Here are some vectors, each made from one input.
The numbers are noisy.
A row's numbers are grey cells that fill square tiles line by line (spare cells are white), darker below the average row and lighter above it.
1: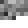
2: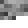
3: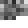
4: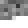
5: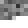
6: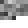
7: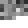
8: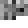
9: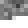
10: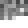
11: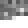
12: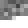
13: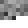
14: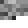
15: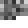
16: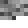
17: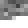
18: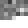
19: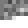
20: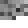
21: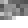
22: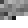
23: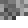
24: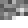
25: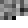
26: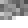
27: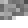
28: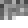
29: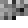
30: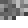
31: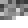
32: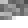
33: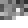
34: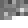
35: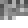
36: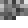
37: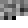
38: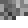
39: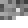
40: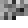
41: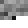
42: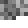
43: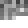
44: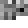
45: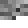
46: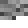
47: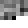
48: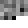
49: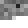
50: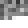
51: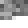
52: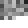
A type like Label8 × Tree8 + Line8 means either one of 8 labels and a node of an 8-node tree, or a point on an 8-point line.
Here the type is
Bool × Circle6.
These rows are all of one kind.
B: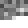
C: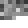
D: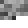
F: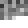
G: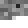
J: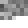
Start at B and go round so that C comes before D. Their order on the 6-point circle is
B, G, J, C, D, F.
